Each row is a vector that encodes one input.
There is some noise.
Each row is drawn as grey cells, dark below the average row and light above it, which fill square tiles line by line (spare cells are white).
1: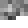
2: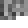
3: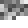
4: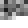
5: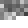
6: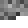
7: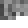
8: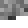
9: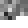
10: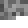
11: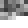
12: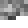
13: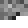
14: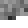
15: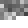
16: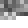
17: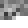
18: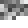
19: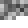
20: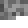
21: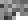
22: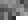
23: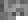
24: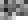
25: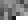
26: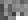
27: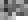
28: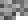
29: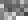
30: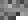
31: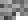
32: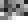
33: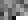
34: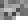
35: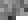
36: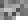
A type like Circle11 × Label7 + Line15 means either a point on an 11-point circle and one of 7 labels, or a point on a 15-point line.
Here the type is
Bool × Bool × Bool + Line4.
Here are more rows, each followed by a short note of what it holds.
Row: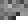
three true/false values
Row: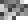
a point on a 4-point line
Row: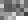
a point on a 4-point line
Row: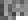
three true/false values
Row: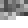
a point on a 4-point line
